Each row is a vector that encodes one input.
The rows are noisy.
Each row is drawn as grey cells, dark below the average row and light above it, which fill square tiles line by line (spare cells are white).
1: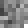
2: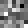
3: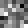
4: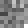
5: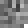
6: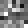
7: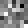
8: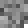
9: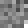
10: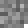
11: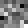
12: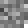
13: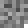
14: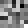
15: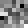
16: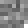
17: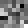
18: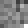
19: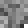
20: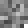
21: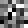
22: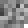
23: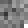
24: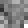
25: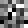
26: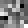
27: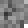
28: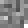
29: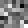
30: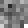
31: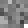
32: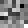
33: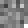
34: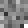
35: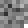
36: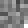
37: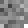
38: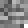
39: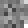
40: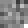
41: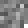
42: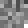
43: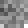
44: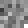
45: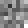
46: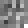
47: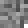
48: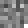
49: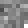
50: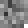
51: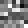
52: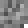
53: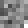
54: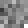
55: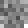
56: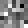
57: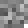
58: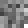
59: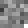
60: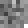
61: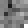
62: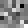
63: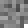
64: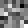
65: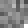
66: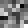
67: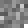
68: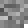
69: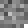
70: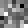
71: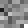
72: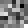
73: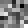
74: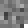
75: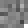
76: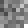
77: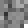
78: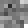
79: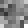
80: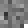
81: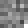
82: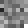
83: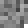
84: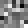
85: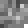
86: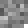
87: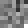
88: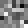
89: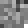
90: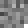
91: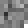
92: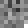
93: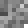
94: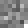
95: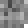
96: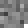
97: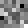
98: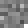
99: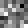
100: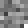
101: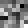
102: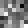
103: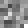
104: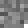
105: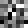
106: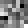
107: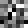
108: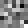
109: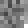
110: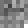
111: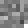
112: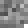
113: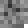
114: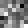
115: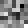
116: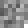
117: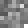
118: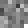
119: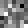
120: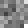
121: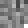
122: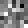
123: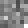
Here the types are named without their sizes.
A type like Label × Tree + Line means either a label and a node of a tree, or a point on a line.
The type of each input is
List(Line × (Line × Line + Unit)).
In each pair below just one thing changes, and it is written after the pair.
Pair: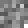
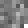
the place on the line in item 2 of the list
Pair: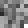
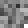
the place on the line in item 2 of the list
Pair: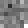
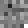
the place on the line in item 2 of the list
